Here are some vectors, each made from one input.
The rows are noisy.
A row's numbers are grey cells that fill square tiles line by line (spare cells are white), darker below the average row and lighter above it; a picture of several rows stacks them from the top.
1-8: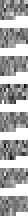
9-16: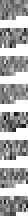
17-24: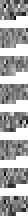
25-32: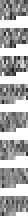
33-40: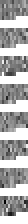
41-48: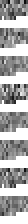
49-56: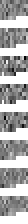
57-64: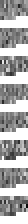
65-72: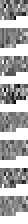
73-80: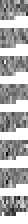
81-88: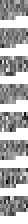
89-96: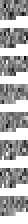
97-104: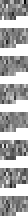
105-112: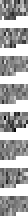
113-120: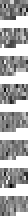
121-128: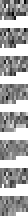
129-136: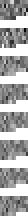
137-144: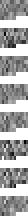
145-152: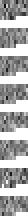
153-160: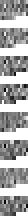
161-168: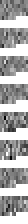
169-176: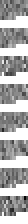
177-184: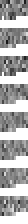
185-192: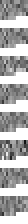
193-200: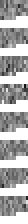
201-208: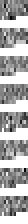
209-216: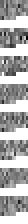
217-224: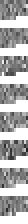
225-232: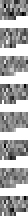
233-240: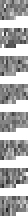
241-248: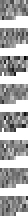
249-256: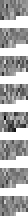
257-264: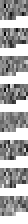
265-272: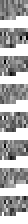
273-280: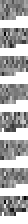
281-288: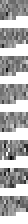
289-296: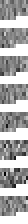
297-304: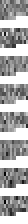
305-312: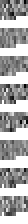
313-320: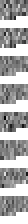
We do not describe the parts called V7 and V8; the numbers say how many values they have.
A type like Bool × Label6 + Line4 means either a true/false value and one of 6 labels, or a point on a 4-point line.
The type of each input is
(Line10 + V8) × V7 + Line15.
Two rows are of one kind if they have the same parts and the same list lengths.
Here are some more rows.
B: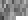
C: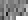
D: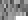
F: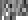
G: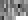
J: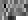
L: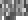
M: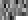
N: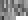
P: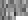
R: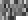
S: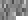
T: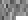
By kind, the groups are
B, C, P, T
D, G, N, S
F, J, L, M, R

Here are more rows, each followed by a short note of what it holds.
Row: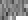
a point on a 10-point line and a value of V7
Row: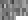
a point on a 10-point line and a value of V7
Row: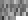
a value of V7 and a value of V8
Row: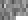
a value of V7 and a value of V8
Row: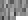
a value of V7 and a value of V8
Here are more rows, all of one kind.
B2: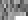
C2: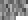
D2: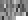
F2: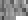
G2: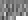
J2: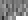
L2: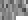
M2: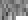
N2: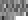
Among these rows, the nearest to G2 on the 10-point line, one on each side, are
D2 and L2.
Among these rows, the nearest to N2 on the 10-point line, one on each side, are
J2 and M2.
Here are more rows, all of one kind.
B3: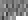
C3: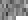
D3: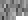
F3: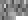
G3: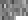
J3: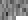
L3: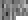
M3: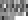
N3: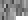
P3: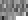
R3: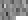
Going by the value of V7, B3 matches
M3 and P3.
